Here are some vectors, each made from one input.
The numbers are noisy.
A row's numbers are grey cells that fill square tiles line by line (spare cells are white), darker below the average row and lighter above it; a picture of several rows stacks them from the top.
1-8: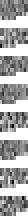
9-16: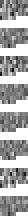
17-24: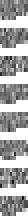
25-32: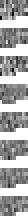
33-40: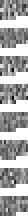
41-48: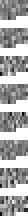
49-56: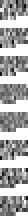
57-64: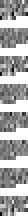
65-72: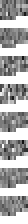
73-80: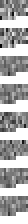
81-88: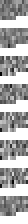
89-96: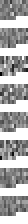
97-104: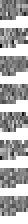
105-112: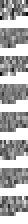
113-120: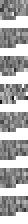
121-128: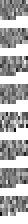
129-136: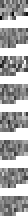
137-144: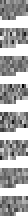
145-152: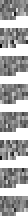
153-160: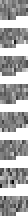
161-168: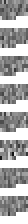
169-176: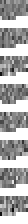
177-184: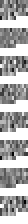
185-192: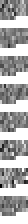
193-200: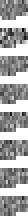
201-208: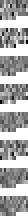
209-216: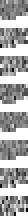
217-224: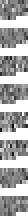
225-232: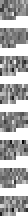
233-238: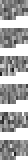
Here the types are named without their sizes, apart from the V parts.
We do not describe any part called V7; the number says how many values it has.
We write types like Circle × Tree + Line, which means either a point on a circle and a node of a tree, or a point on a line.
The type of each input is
(Bool × Circle + Unit) × Tree + Unit + V7 × V7.
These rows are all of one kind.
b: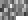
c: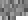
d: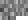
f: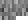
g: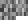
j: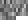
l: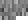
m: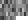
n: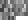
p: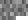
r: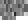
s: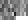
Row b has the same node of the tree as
d, f and l.
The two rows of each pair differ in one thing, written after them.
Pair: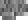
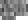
the place on the circle
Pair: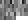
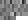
the node of the tree
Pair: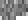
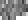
the place on the circle
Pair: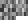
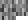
the true/false value
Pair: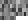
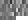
the true/false value
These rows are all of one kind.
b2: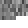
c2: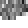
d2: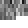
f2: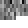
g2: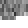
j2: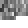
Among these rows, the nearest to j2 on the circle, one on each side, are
b2 and f2.
